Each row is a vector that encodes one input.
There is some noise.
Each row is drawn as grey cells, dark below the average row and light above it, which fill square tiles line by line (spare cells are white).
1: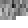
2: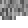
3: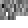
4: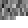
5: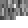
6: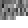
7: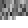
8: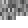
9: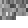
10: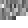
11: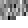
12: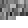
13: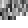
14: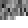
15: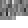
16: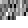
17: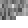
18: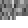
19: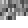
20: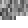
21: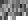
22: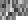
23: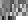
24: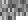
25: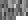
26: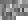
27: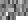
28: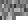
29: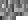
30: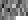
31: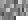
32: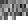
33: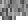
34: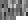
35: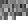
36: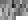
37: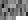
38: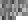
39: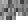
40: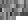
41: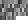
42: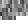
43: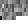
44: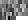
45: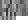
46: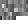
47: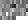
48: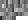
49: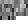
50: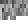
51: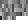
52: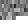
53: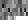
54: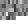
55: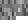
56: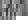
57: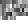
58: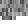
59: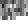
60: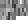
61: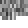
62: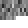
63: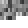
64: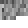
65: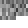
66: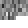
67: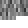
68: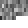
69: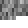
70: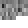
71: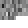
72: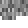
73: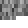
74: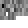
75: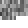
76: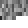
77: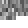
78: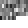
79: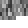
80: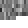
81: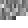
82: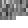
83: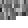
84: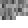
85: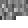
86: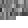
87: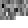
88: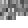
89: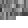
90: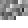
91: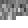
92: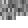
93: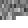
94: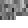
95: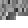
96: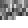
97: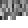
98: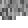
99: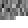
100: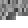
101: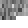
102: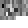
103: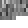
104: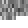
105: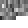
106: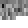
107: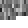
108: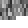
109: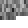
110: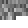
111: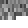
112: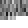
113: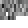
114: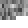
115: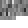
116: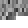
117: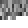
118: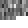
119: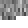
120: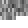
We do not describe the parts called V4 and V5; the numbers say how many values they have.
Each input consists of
a value of V4, together with either a point on a 6-point line, or a true/false value and a value of V5.
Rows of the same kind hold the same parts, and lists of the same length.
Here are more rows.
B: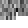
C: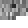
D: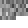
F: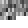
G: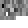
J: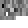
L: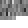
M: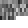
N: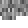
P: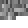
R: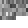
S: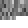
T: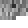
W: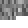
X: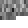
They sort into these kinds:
B, C, D, F, G, J, N, R, T
L, M, P, S, W, X

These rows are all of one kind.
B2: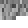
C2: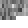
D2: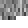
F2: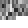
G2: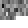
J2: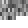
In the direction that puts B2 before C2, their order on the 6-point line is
G2, F2, J2, B2, D2, C2.
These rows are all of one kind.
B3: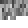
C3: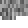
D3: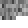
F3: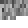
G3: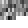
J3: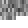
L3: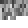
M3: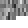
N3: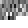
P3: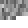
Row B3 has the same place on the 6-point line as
C3, D3, F3 and L3.
